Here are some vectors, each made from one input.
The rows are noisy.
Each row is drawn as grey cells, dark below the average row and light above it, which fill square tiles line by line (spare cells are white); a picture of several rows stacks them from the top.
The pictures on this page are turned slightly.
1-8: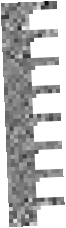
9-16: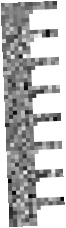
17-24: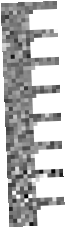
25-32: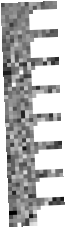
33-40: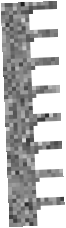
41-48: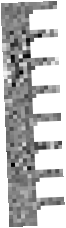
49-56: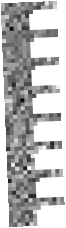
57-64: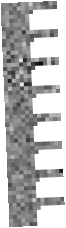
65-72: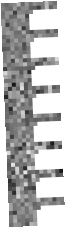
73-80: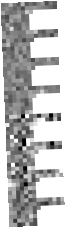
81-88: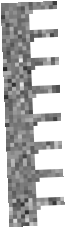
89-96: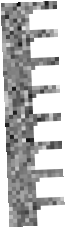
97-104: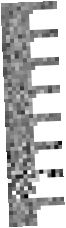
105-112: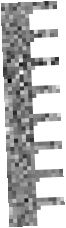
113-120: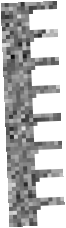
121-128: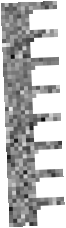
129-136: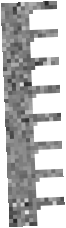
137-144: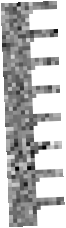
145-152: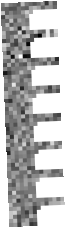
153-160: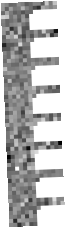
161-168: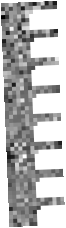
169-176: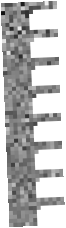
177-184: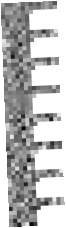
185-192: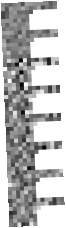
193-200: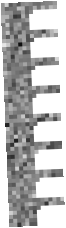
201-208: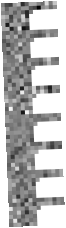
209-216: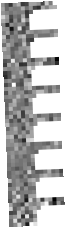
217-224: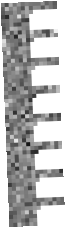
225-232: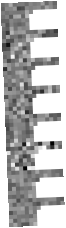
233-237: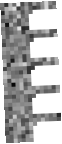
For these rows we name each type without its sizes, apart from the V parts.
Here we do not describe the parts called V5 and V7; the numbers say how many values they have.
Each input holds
a point on a line and a value of V7, together with either a point on a line and a true/false value, or a value of V5.
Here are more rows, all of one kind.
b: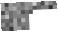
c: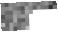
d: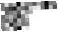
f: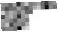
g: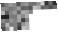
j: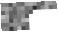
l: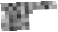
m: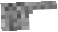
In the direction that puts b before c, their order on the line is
g, j, m, d, b, f, l, c.
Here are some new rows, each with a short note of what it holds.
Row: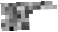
a point on each of two lines, a true/false value and a value of V7
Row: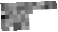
a point on a line, a value of V5 and a value of V7
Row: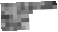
a point on a line, a value of V5 and a value of V7
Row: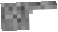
a point on each of two lines, a true/false value and a value of V7
